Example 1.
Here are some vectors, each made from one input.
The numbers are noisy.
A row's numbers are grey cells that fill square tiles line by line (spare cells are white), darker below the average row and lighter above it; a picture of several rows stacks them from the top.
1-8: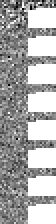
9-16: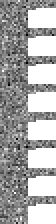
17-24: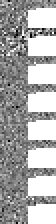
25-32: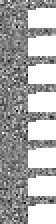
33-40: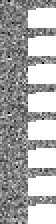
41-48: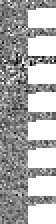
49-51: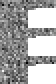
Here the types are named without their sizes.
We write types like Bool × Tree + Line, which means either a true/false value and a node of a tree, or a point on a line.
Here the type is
Tree + Unit.
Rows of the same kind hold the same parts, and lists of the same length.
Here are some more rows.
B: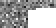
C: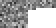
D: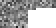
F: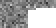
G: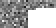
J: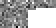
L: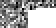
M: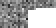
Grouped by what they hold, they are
B, C, D, F, G, J, M
L

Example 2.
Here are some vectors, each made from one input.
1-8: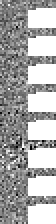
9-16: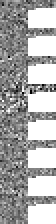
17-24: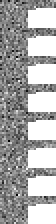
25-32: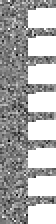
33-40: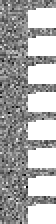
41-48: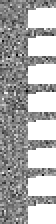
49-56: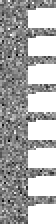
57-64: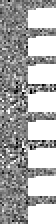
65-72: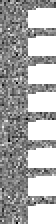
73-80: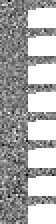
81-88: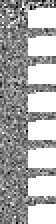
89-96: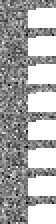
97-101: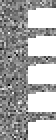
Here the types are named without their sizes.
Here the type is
Tree + Unit.
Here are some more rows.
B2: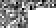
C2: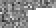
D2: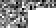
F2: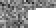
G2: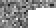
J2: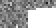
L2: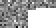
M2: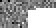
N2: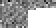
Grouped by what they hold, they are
B2, D2
C2, F2, G2, J2, L2, M2, N2

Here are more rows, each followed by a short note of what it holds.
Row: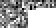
a fixed value
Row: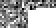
a fixed value
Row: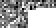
a fixed value
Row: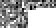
a fixed value
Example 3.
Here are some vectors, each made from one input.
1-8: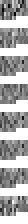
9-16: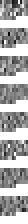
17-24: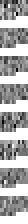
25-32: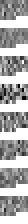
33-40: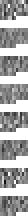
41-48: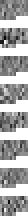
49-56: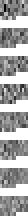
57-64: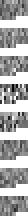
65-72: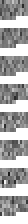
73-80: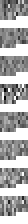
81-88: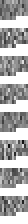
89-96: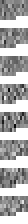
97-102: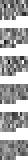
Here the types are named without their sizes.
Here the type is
Label.
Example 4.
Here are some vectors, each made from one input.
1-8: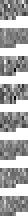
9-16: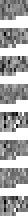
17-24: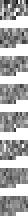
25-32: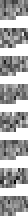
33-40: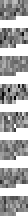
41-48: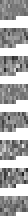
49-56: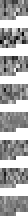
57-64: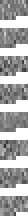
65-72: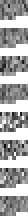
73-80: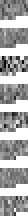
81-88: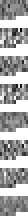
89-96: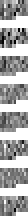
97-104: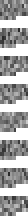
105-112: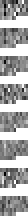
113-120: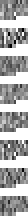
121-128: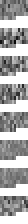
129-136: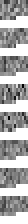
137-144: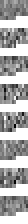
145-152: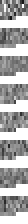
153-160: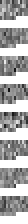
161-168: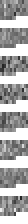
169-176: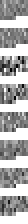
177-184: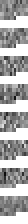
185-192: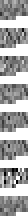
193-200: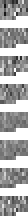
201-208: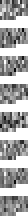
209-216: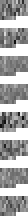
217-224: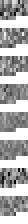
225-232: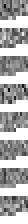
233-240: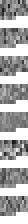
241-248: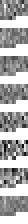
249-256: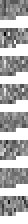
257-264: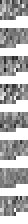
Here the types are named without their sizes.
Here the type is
Label.
